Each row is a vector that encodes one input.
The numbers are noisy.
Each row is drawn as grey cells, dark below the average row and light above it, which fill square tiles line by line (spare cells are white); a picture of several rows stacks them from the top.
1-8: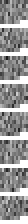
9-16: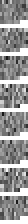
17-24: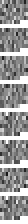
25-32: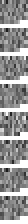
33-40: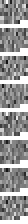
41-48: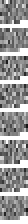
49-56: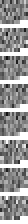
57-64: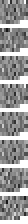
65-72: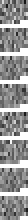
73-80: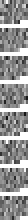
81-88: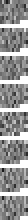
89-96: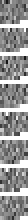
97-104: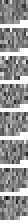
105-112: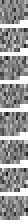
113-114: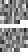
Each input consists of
a true/false value, together with either one of 10 labels, or a point on a 6-point line.
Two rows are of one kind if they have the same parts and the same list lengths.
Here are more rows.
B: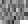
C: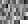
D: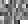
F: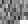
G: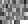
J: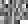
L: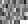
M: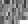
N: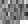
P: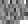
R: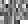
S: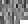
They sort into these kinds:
B, F, M, N, P, S
C, D, G, J, L, R

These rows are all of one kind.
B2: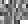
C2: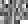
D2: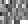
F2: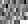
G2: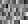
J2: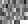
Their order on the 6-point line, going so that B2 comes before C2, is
D2, J2, B2, F2, C2, G2.
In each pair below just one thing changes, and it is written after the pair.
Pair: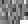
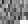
the label
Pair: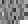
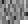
the label
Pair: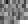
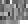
the label
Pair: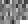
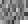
the true/false value
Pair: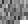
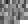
the true/false value
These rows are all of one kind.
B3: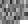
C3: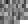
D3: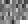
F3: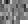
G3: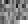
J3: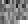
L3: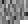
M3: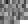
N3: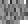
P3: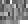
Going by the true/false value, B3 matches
L3 and N3.
